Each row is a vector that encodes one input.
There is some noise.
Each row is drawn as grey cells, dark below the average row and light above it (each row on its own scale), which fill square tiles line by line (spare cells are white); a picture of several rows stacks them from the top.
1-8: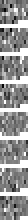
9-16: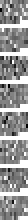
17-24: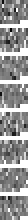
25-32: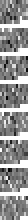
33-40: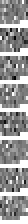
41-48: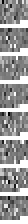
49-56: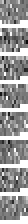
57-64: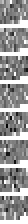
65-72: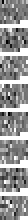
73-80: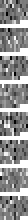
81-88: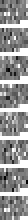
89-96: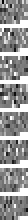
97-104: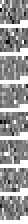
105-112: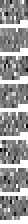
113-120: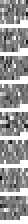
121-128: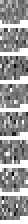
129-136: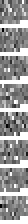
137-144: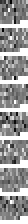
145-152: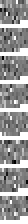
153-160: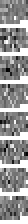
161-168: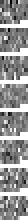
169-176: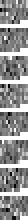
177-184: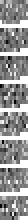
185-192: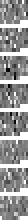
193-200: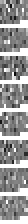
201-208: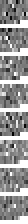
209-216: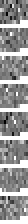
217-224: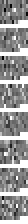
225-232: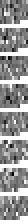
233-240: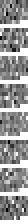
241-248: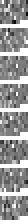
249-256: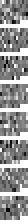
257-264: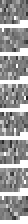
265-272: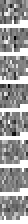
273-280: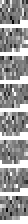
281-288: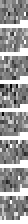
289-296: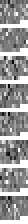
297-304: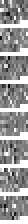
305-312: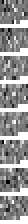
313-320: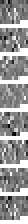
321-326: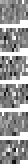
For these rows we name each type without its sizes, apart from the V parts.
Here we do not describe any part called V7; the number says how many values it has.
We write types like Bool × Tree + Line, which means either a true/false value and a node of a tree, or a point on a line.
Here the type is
List(Line) × V7.
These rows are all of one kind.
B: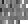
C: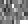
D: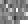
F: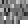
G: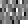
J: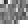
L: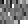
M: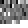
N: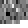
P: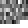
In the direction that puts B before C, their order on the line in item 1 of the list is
B, G, N, C, L, F, M, J, P, D.
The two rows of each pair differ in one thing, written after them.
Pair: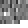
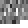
the value of V7
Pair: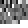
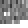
the place on the line in item 1 of the list
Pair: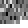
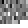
the value of V7
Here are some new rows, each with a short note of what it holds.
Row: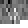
a value of V7, together with the empty list
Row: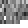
a value of V7, together with a list of one item
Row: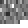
a value of V7, together with a list of one item
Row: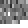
a value of V7, together with a list of one item
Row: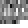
a value of V7, together with a list of one item
